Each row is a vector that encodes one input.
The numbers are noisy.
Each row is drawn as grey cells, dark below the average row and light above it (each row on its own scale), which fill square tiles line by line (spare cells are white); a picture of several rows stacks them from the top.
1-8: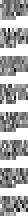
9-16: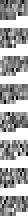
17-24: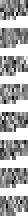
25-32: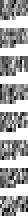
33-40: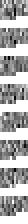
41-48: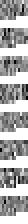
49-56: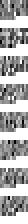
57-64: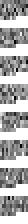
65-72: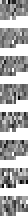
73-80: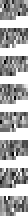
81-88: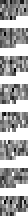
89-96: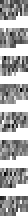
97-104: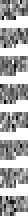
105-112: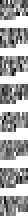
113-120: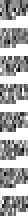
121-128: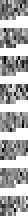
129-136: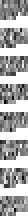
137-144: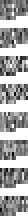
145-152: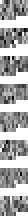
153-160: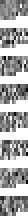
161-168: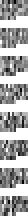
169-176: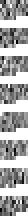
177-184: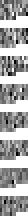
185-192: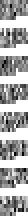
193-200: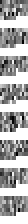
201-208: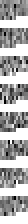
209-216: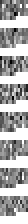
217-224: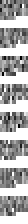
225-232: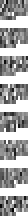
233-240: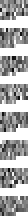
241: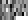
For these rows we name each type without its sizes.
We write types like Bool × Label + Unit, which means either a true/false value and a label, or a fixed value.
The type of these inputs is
(Circle + Line) × Line.
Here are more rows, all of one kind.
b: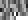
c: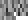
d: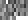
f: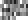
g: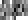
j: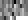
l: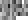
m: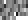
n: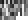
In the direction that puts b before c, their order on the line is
n, m, b, j, f, g, l, c, d.
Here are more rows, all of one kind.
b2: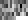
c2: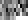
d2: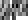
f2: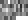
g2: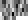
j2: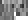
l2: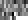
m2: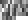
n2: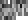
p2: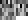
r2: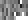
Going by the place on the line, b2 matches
l2 and n2.
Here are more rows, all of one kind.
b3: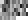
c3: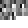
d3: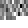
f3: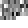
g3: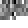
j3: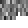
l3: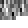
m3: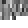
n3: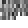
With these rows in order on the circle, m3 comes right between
j3 and n3.
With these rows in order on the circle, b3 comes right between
d3 and j3.
